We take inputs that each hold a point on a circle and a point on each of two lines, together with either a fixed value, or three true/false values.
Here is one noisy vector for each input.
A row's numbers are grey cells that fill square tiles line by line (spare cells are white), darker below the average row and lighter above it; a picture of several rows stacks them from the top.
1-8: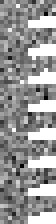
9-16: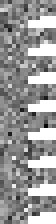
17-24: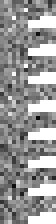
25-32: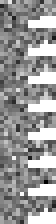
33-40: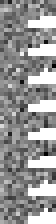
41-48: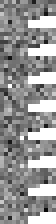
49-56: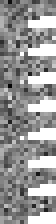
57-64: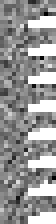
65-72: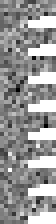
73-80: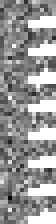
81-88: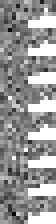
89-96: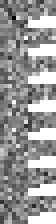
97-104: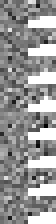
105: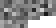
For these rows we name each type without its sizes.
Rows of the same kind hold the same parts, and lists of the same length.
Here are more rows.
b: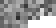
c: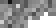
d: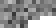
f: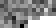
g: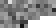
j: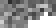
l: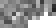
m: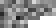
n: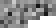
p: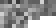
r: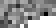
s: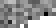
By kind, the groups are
b, c, d, j, l, p, r, s
f, g, m, n

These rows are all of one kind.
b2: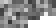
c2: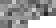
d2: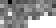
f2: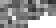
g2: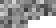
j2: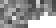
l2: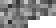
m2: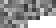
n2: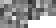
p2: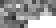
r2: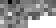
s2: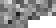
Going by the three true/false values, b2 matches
d2, f2, l2 and r2.
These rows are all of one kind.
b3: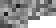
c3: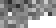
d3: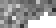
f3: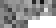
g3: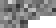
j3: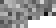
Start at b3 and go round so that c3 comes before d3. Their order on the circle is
b3, c3, d3, f3, g3, j3.
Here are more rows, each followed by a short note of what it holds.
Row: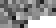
a point on a circle and a point on each of two lines
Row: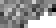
a point on a circle and a point on each of two lines
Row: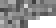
a point on a circle, a point on each of two lines and three true/false values
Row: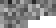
a point on a circle, a point on each of two lines and three true/false values
